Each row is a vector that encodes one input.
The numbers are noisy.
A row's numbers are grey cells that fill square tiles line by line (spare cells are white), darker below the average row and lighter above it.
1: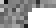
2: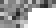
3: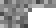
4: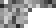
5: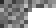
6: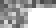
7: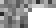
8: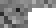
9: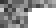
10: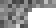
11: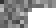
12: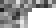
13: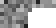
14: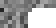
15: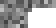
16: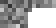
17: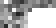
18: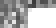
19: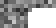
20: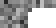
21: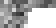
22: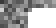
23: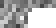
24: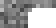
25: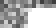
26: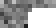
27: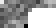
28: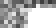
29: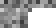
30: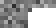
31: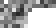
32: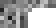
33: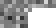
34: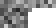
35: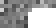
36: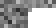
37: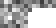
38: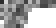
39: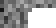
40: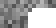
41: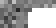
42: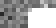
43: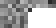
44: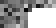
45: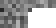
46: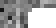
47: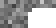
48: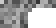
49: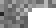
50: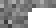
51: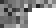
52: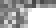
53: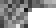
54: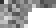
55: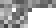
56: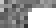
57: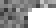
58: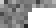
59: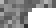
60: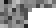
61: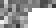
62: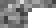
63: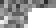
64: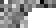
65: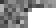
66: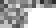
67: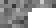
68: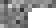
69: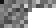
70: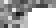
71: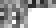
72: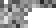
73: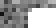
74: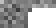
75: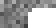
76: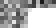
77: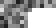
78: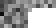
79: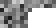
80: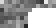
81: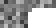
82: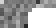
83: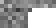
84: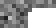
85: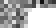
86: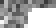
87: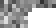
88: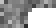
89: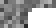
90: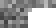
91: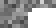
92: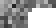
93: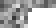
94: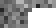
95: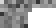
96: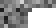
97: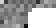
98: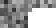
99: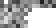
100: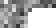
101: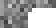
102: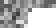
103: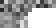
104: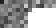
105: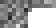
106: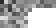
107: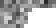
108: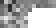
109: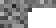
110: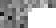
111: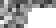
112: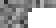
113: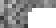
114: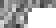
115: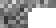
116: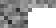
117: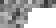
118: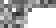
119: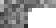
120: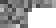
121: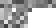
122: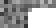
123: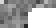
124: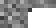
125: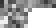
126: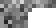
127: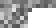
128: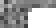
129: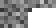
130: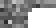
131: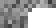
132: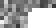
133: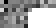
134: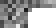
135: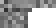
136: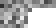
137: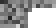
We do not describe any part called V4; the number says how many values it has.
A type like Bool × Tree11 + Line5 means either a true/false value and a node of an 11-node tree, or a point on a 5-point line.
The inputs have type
List3(Line5) + V4 × V4.
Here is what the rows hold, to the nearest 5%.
About 25% of them hold two values of V4. The rest are lists of up to three points on a 5-point line: about 5% of all rows are empty, 15% hold one, 25% two and 30% three.
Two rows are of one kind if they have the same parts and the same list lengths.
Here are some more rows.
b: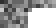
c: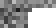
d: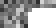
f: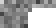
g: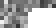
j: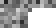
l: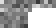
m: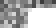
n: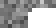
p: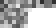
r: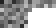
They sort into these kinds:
b, r
c, f, l
d, j, n
g
m, p

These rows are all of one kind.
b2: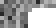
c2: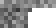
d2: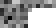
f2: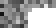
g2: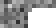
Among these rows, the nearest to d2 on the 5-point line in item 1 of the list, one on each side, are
b2 and g2.
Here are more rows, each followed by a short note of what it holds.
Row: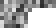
two values of V4
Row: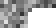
two values of V4
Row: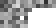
two values of V4
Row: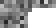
a list of one item
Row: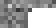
a list of three items
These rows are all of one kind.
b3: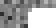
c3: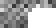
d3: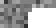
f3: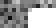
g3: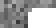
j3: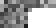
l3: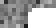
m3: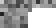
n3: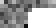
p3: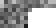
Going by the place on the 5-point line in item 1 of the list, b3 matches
d3, m3 and n3.
